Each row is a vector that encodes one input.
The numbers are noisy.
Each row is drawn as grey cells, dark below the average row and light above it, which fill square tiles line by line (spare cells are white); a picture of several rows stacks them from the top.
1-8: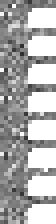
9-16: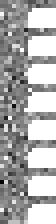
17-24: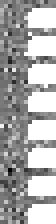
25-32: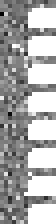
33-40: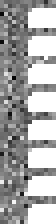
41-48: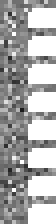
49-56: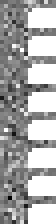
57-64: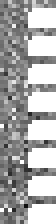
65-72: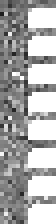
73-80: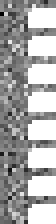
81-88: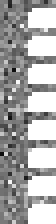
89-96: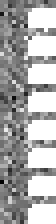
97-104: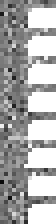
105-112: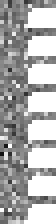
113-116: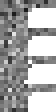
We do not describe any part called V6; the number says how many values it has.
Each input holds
a true/false value, together with either a point on a 5-point line, or a value of V6.
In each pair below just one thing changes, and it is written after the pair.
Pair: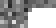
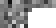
the place on the 5-point line
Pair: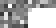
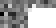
the place on the 5-point line
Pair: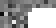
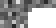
the true/false value
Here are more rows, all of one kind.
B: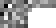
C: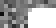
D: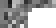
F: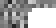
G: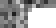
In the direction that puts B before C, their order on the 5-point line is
B, F, D, C, G.
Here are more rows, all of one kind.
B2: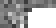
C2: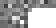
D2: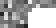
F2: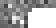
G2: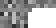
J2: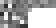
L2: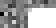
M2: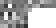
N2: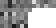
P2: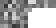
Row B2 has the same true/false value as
C2 and F2.
